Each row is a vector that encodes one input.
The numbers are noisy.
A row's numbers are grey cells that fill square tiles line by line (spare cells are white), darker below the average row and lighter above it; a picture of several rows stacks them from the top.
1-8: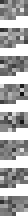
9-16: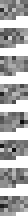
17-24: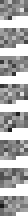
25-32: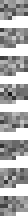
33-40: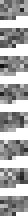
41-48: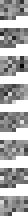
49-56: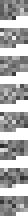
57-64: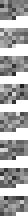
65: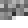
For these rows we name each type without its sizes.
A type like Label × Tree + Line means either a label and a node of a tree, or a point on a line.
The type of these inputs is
(Circle + Unit) × Line × Line.
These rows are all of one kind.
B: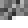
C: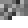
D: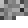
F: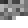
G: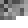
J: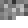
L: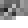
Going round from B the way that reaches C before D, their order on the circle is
B, C, F, J, D, G, L.
